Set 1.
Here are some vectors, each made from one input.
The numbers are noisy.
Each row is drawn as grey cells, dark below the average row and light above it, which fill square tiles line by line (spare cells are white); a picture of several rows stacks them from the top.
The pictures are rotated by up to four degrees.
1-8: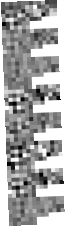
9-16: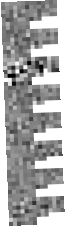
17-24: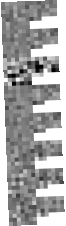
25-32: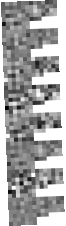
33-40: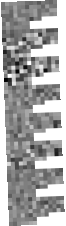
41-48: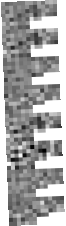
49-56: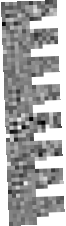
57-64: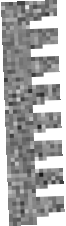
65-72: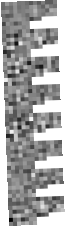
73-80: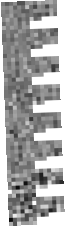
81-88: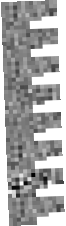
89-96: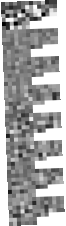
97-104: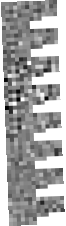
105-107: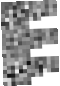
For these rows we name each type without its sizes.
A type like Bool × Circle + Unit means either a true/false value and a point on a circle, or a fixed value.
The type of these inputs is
Circle.
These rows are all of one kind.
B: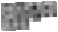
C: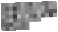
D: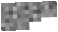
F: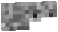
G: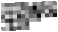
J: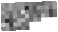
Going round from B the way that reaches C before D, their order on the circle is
B, F, C, J, D, G.
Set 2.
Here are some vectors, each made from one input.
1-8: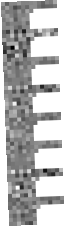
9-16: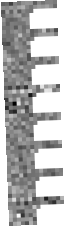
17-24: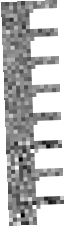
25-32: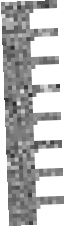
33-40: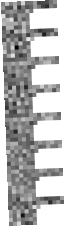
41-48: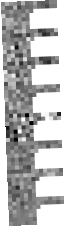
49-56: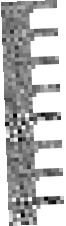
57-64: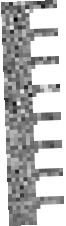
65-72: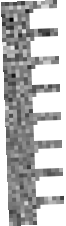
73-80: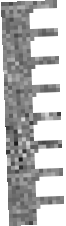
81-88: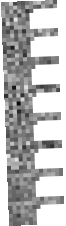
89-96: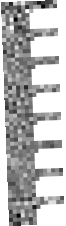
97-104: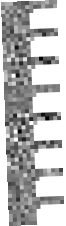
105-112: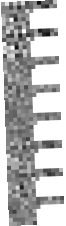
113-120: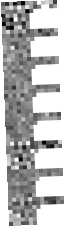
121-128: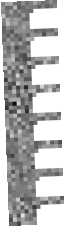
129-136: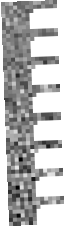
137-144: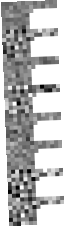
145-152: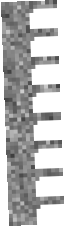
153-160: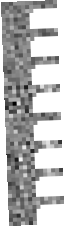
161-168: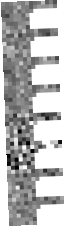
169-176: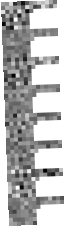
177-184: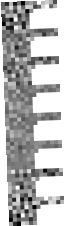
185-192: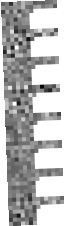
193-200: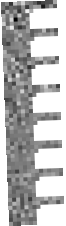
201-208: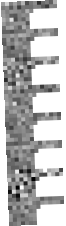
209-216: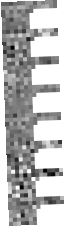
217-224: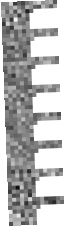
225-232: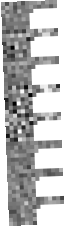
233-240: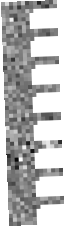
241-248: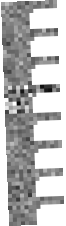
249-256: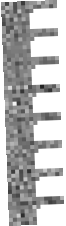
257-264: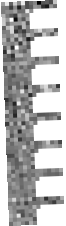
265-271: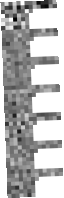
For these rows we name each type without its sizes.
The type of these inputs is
Line.
